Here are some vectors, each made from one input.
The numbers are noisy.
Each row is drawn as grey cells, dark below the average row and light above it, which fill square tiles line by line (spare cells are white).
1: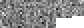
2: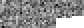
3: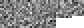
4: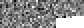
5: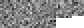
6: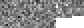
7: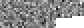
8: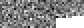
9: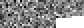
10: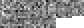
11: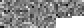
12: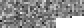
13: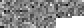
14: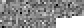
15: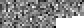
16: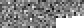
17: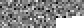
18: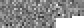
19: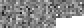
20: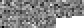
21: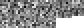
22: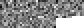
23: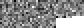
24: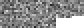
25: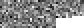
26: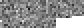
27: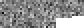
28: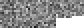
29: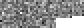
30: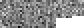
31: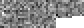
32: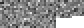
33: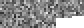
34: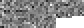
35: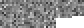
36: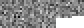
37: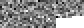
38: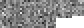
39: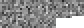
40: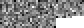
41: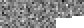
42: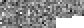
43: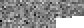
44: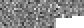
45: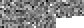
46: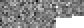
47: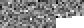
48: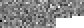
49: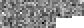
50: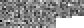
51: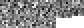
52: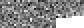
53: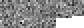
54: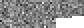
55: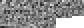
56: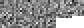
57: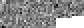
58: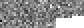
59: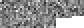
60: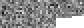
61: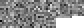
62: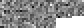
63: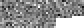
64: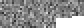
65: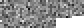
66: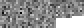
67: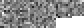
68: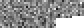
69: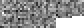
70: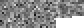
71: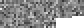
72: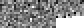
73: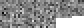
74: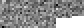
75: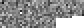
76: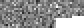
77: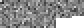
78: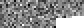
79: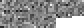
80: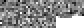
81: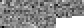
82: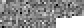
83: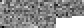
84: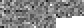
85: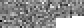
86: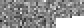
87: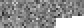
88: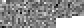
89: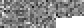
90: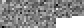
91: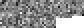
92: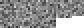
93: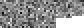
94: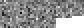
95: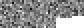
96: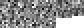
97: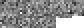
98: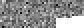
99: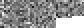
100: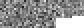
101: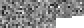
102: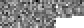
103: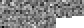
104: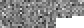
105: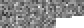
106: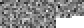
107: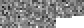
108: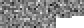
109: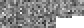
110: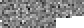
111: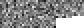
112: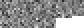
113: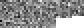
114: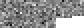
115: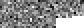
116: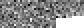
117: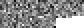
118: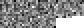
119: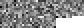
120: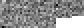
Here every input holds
either one of 5 labels and a true/false value, or a list of up to three points on a 5-point line.
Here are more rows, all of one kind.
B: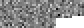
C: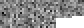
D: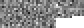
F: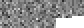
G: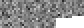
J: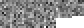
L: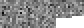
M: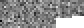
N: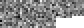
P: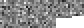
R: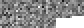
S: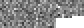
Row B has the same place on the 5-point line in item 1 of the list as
D, N and S.
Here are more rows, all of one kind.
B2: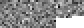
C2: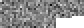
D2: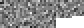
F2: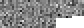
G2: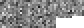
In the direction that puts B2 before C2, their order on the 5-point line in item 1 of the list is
G2, F2, B2, D2, C2.
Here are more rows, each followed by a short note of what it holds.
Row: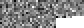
one of 5 labels and a true/false value
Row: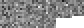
a list of three items
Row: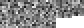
the empty list
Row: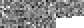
a list of one item
